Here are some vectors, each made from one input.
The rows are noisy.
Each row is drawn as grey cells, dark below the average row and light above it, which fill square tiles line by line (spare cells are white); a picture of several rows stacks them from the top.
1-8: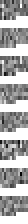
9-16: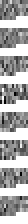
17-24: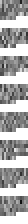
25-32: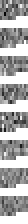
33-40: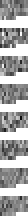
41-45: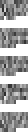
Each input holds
a list of up to two points on a 5-point line.
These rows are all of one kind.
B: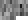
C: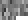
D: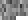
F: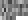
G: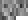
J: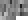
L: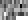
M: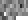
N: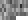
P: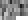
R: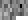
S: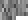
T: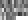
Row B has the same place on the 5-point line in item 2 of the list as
C, J, P and R.
